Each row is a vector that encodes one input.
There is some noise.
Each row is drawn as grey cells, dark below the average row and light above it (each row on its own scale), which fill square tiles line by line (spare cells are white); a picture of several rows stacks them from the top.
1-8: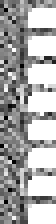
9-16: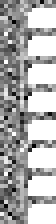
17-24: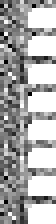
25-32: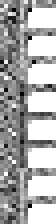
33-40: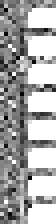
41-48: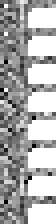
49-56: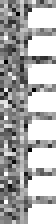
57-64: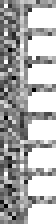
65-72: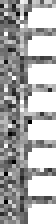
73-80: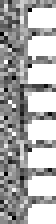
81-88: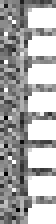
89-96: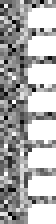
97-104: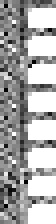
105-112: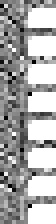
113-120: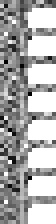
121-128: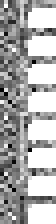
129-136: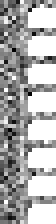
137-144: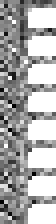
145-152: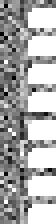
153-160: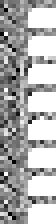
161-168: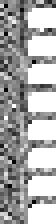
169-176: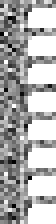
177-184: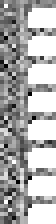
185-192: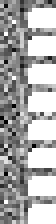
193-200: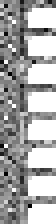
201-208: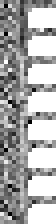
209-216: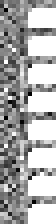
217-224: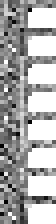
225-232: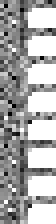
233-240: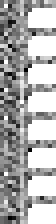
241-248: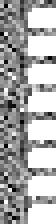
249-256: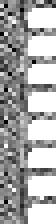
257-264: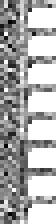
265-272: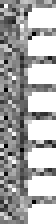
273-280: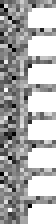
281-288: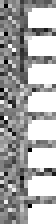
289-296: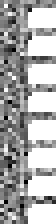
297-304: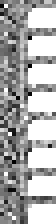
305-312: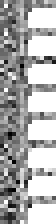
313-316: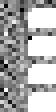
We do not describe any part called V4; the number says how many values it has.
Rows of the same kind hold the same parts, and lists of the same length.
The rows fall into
4 kinds.
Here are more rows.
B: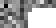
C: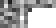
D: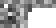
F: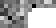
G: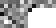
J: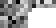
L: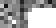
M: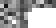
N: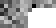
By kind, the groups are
B
C, D
F, G, J, N
L, M

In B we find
a true/false value and a value of V4.
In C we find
a node of each of two 11-node trees and a node of a 13-node tree.
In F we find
a node of each of two 11-node trees.
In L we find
a point on a 12-point line and a true/false value.
